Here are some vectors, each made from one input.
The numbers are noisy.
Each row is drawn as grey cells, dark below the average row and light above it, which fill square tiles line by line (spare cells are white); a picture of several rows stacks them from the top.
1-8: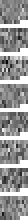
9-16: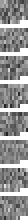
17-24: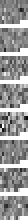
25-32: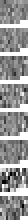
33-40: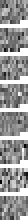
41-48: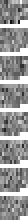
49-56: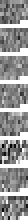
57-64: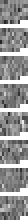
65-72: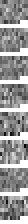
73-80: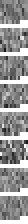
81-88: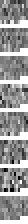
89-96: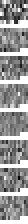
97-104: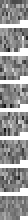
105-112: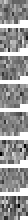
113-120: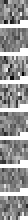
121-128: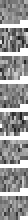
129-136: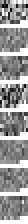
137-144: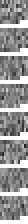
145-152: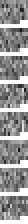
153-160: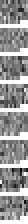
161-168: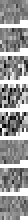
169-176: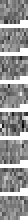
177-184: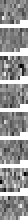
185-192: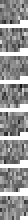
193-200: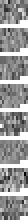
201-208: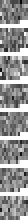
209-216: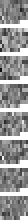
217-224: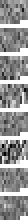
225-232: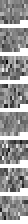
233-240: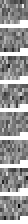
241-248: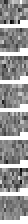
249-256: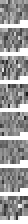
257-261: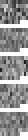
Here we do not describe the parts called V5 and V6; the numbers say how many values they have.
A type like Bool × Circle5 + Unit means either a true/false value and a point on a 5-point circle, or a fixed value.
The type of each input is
(Bool × Circle8 + V6) × Label7 × V5 + Unit.
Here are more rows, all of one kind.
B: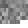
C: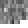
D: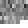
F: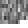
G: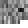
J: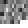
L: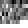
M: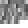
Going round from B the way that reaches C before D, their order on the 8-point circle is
B, G, M, F, C, J, L, D.
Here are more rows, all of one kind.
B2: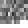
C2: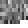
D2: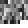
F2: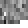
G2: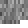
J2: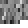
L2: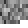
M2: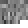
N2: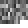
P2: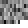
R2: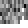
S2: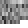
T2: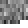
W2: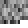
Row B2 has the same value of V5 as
M2, R2 and S2.
